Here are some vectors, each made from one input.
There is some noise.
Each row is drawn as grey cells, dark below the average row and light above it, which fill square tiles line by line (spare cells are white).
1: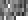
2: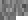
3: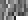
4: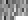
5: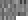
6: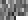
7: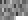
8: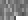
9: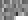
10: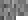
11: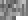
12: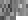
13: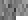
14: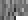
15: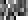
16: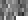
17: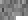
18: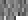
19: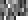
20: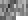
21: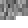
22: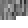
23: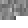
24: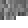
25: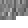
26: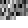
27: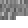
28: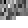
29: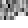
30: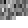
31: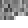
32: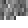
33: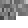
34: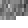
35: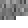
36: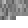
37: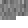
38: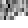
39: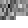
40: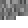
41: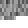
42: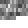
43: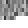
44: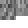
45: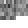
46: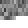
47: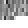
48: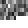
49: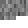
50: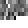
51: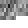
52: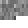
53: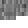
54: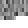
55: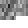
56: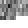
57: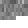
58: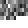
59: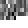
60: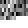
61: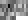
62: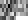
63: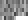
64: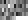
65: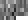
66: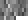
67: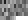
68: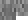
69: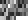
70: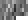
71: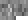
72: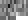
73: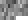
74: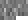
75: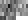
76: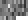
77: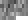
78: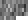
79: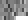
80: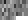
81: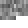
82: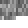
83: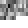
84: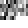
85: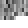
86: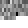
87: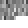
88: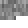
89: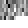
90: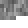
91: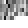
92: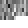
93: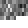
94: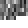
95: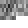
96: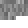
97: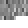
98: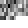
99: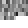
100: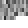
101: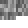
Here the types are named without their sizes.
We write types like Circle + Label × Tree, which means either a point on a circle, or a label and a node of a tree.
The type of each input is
Circle × Circle + Line.
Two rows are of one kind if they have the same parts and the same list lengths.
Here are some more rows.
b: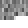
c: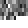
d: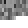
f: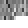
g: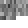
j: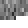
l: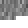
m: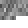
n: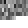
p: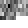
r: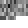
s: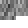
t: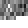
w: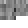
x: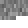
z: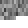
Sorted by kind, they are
b, d, f, n, z
c, g, j, l, m, p, r, s, t, w, x

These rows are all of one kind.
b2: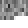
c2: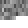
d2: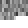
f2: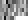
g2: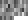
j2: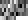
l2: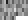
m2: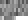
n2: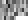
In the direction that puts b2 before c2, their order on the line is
g2, b2, c2, d2, j2, n2, m2, f2, l2.
